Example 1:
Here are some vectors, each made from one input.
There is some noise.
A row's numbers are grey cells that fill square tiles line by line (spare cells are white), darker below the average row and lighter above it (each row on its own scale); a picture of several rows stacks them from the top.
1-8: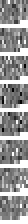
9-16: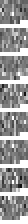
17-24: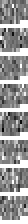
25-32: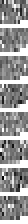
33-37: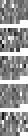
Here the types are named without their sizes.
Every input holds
a point on a line.
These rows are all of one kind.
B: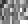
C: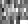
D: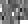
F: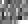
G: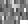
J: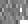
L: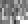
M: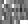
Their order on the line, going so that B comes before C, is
B, J, L, G, M, C, D, F.
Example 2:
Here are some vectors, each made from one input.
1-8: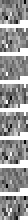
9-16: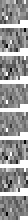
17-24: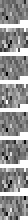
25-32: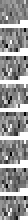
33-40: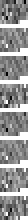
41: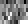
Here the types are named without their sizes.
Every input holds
three true/false values.
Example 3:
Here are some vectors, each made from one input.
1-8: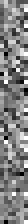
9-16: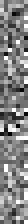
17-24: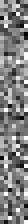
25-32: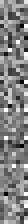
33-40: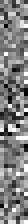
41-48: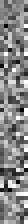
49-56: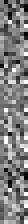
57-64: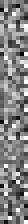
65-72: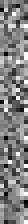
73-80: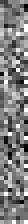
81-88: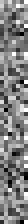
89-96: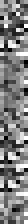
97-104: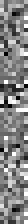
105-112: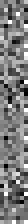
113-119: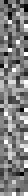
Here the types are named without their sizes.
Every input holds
four true/false values.
